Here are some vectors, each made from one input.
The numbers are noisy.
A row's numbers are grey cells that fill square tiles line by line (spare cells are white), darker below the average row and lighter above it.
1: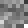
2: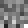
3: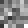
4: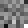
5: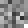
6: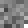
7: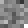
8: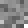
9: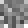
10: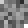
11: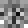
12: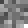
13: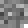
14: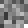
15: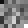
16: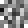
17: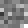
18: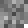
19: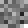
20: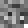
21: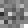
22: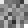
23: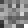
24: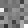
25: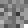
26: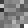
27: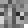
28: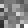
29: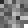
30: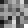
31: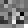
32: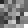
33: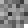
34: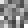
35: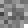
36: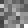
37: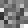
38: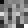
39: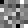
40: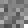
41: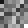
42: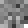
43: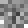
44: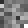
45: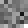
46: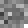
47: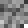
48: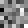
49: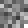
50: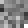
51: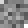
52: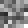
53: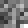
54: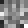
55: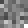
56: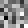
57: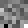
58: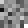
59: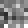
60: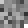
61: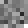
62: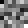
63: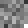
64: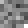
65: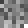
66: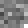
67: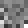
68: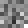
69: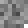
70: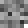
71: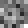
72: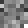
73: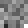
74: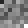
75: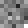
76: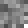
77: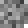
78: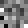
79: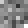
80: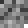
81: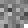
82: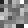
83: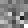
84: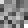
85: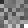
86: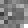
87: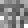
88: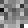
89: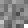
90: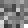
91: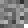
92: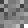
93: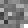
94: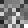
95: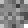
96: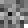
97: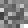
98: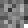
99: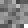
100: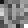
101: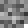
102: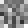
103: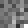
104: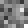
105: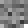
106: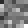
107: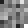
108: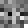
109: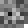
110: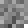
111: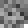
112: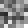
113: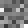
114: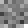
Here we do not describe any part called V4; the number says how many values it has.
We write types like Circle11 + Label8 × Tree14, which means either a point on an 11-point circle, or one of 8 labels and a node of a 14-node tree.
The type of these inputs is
Label5 × List2(Bool × V4).
